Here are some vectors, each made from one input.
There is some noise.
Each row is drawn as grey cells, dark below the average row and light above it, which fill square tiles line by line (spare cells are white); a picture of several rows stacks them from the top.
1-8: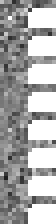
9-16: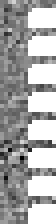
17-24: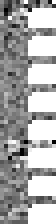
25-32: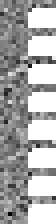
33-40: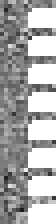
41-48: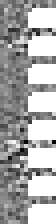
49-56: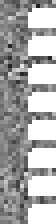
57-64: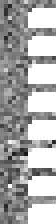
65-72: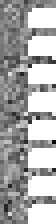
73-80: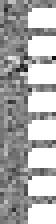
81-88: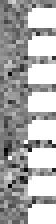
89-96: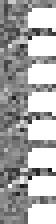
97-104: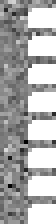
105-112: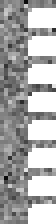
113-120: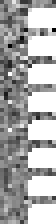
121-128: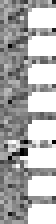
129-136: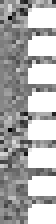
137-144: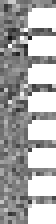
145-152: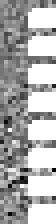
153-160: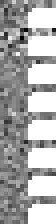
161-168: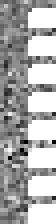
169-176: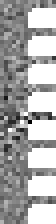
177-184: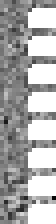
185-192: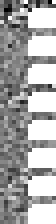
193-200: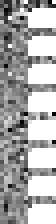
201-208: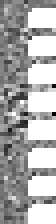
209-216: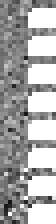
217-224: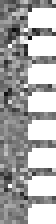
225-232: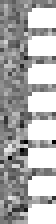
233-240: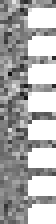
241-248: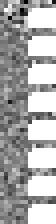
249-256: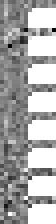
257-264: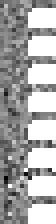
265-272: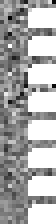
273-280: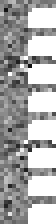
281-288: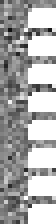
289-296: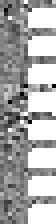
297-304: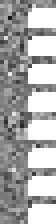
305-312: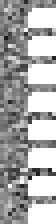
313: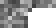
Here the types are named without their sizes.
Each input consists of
three true/false values, together with either a point on a circle, or a point on a line.
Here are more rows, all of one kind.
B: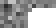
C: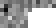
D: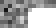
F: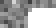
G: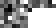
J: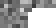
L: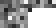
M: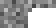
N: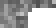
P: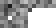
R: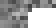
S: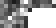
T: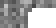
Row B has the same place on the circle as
J and M.
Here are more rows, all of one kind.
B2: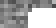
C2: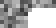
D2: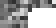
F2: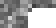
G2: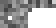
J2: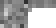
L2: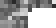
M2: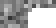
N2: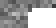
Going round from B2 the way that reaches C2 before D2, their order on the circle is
B2, J2, C2, G2, D2, N2, F2, L2, M2.
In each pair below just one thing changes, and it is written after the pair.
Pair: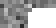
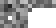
one of the three true/false values
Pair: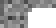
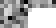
the place on the circle
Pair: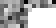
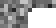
the place on the circle
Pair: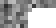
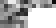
the place on the circle
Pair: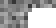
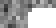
one of the three true/false values
